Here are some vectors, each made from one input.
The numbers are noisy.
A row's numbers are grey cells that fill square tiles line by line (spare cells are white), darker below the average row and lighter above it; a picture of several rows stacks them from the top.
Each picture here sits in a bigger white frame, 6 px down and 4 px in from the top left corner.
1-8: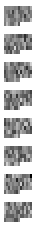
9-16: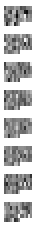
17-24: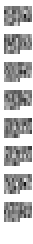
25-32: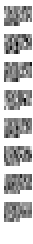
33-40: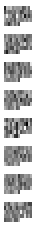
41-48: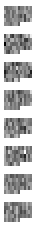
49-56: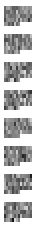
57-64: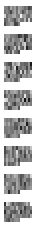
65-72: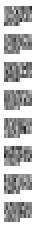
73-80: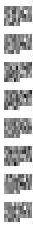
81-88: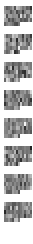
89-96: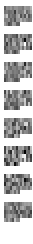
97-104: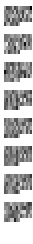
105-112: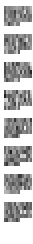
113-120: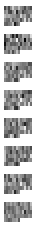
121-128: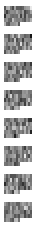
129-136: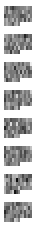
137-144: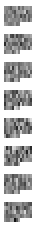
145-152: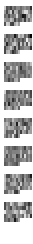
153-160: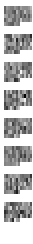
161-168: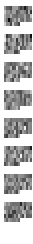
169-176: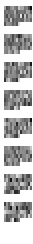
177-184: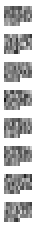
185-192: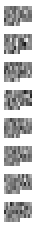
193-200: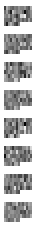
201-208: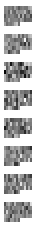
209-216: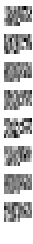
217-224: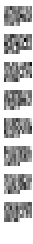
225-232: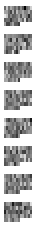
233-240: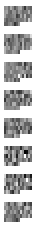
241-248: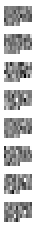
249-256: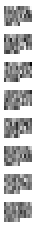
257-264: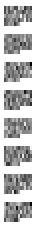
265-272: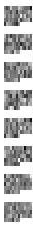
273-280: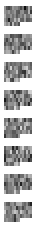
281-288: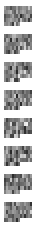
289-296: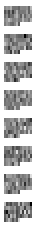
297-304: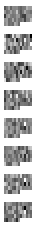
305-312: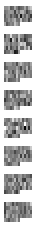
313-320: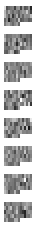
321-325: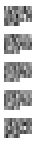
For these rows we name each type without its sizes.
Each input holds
either a label and a true/false value, or a point on a line.
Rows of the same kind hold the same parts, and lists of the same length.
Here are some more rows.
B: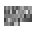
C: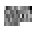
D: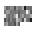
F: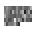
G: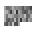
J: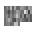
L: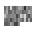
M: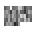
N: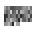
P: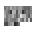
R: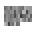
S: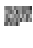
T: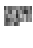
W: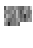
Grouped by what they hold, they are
B, J, N, R, W
C, D, F, G, L, M, P, S, T

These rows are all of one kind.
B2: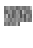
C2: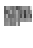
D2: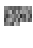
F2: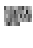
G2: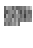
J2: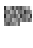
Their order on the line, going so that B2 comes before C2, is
J2, G2, B2, C2, D2, F2.
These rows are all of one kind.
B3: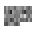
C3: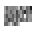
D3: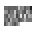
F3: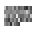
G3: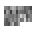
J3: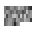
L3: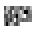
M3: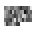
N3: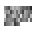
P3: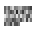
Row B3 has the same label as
L3 and M3.
